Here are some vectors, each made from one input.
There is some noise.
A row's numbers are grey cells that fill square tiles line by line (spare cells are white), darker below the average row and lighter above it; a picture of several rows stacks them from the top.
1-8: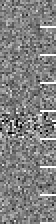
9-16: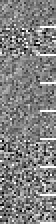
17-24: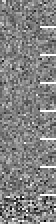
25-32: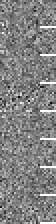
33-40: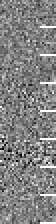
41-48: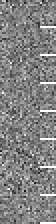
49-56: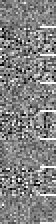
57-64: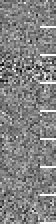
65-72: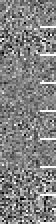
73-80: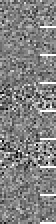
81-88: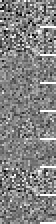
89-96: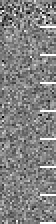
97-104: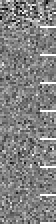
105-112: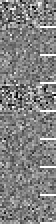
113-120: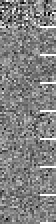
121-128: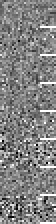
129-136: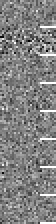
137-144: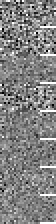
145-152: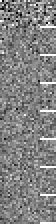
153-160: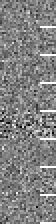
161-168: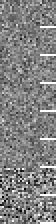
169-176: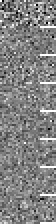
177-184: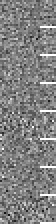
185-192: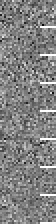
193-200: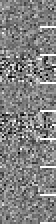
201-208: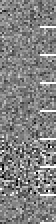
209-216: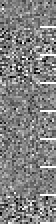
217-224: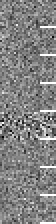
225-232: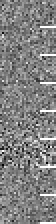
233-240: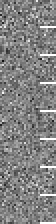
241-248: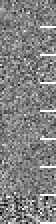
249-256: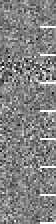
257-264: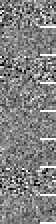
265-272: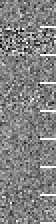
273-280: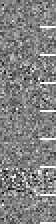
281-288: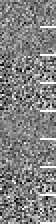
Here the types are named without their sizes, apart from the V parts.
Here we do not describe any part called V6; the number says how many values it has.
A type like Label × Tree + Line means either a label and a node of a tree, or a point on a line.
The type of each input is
(Bool × Bool × Bool × Bool + Unit) × Circle + Label × Label + Line + V6.
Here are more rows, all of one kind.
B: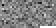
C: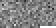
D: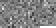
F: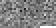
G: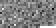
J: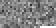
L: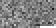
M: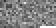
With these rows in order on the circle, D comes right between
C and M.
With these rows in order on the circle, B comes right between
C and F.
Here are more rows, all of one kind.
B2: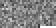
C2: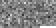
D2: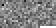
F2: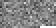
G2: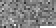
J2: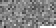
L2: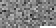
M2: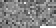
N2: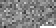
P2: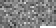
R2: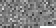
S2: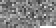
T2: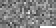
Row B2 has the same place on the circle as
D2, F2 and M2.
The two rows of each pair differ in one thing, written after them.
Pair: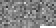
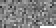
the place on the circle
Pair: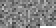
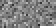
the place on the circle
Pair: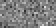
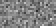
the place on the circle
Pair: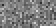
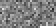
one of the four true/false values
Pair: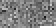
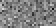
one of the four true/false values
